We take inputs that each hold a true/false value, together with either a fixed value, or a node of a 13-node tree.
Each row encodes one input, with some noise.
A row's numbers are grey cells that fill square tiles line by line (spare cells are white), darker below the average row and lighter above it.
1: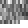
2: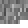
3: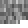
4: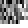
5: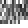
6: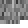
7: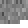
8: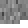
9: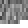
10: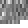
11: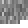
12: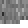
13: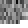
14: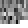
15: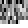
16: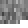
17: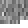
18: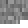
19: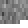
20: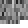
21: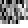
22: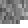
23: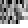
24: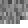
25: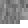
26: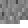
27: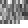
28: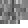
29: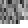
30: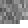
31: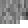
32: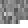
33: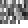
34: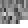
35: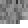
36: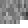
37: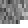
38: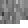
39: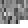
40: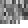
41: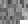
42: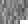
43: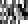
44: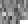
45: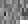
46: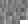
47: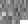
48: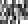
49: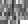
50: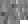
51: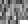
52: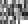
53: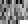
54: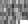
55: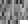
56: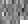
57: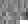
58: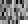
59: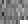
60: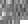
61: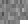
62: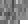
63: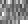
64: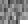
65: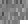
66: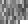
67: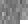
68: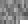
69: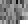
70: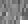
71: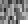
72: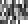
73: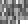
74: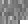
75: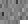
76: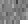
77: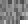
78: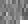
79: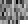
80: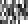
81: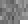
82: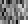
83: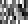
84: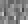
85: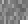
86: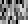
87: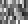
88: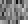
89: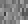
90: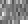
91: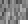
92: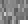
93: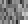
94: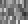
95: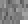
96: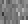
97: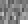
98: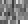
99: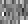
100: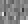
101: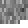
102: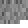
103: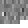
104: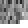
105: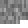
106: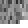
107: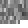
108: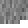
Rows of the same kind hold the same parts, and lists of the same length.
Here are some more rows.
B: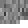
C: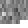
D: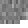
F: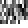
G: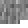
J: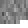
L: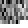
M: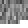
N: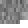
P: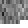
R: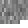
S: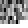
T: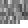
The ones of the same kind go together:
B, D, F, G, J, L, M, N, P, R, S, T
C

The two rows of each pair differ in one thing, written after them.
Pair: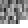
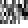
the true/false value
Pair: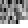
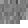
the node of the tree
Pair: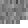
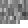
the true/false value
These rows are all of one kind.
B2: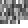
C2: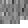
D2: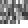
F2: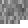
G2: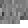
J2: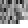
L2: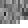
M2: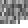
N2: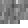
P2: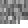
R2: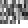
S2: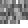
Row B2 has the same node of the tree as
N2 and S2.
